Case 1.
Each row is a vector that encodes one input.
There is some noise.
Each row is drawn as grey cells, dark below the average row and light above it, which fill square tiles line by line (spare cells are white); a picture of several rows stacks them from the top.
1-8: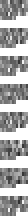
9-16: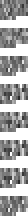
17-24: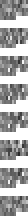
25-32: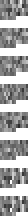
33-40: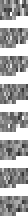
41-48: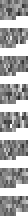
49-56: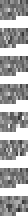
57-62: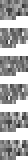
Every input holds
a point on a 9-point line.
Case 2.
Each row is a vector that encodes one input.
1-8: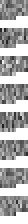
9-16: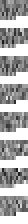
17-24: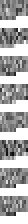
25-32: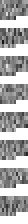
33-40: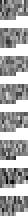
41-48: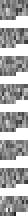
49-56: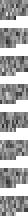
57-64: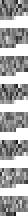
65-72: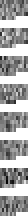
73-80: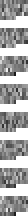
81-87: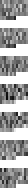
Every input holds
a point on a 15-point line.
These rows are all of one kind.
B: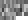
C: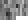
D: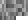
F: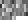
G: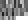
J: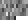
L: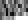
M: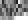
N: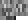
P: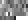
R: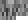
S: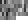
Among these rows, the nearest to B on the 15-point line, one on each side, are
D and F.
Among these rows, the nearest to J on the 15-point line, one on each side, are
N and P.
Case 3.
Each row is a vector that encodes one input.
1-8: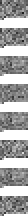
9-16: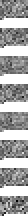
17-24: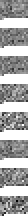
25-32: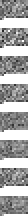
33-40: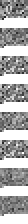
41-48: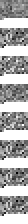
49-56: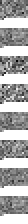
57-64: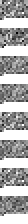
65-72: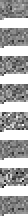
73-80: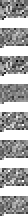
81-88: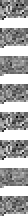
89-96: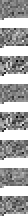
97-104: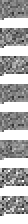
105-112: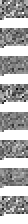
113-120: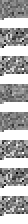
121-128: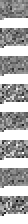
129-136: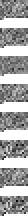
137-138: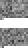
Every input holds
a point on a 6-point line.
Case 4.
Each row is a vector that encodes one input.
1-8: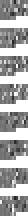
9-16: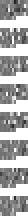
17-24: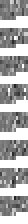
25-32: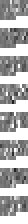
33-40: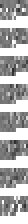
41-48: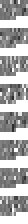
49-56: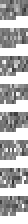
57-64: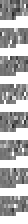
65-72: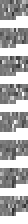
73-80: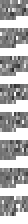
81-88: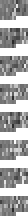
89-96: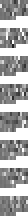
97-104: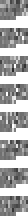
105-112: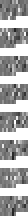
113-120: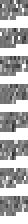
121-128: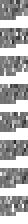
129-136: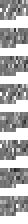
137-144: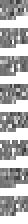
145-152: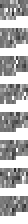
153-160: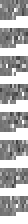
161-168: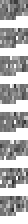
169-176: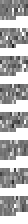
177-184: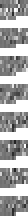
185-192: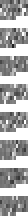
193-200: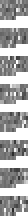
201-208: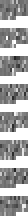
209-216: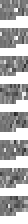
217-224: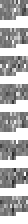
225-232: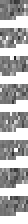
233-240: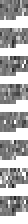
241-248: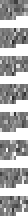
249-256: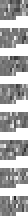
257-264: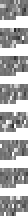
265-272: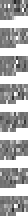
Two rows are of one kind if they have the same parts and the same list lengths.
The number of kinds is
2.
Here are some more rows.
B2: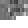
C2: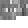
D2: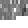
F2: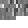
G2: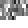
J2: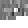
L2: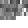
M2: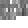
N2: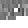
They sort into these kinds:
B2, C2, D2, F2, J2, L2, M2, N2
G2

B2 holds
five true/false values.
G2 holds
a fixed value.
